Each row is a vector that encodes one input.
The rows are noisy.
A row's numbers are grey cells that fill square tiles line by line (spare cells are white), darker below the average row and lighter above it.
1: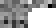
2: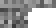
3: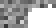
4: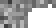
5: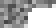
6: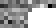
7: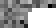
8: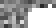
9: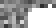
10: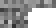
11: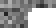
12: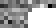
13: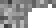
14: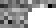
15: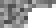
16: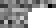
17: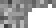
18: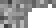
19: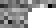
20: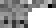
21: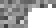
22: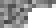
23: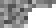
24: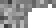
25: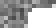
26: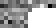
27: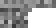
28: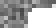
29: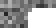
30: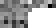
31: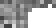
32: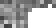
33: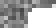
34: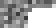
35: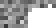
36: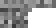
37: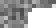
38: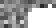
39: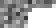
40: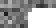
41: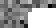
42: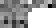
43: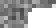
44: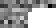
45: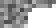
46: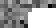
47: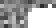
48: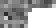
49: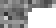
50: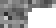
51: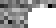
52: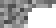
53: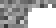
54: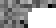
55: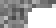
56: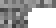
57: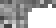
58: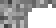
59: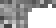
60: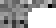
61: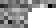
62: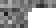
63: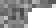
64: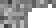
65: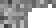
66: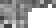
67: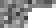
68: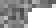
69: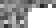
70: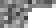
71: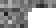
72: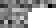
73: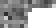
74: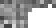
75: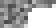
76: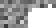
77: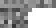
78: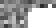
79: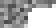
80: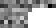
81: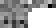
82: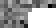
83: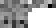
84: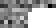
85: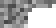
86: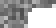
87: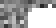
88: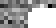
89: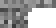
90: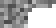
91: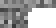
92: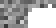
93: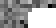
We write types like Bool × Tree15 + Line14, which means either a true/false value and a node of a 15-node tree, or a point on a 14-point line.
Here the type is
Bool × Tree7.
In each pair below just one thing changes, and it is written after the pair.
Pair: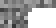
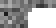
the true/false value
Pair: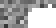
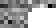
the node of the tree
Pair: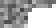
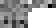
the node of the tree
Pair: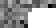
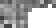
the node of the tree
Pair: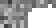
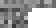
the node of the tree
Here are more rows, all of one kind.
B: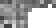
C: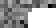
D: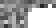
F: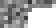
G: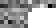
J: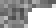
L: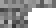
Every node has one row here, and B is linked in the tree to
D.
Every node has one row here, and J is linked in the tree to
F and L.
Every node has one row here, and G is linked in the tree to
C.
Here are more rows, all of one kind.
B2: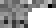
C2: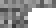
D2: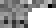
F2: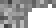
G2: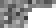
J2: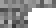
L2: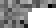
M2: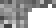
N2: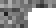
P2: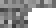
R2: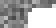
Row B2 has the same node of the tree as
D2 and L2.
